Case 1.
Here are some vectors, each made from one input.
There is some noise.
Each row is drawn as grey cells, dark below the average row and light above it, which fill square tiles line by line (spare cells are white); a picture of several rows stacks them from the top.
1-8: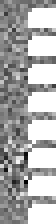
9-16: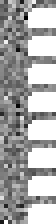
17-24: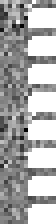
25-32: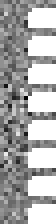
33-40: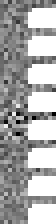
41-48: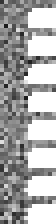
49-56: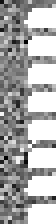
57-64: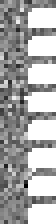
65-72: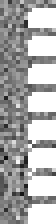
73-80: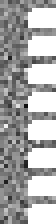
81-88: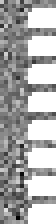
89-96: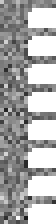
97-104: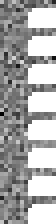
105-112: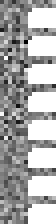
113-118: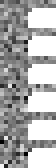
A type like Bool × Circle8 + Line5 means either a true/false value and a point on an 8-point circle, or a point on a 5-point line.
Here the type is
Bool × List2(Line7).
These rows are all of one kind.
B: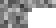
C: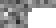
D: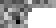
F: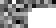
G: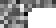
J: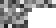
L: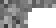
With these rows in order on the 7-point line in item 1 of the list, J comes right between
D and L.
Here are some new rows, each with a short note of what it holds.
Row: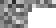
a true/false value, together with a list of two items
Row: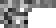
a true/false value, together with a list of two items
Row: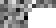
a true/false value, together with the empty list
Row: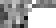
a true/false value, together with the empty list
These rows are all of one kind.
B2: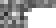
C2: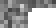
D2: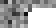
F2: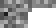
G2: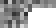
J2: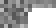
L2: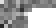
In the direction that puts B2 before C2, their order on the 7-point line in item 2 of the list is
L2, B2, C2, D2, G2, F2, J2.
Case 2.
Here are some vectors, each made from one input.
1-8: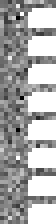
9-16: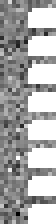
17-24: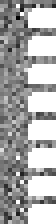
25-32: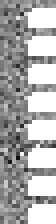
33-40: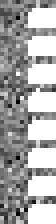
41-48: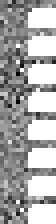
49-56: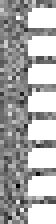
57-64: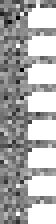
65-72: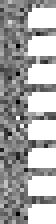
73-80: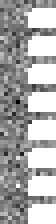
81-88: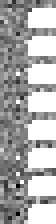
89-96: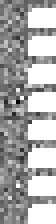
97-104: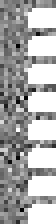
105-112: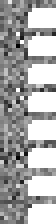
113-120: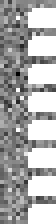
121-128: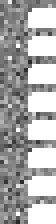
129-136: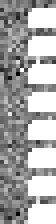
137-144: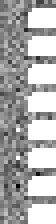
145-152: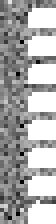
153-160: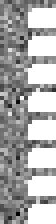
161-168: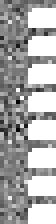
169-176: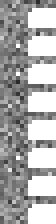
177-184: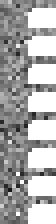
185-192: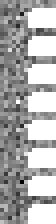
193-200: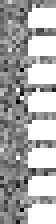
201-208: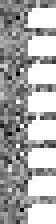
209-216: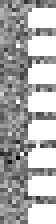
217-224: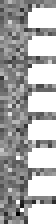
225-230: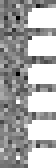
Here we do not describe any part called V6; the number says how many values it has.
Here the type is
Bool × V6 + Tree15.
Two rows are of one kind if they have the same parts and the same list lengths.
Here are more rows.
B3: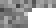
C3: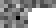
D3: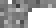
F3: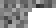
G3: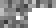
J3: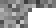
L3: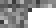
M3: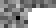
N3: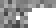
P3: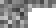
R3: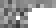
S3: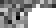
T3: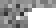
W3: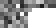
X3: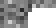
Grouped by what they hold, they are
B3, D3, G3, J3, L3, N3, P3, R3, T3, X3
C3, F3, M3, S3, W3

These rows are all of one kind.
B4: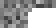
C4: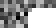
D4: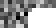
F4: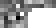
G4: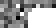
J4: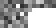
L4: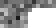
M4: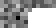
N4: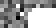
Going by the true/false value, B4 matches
L4 and M4.
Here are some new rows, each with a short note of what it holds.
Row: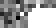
a true/false value and a value of V6
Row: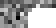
a true/false value and a value of V6
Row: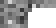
a node of a 15-node tree
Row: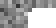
a node of a 15-node tree
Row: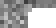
a node of a 15-node tree
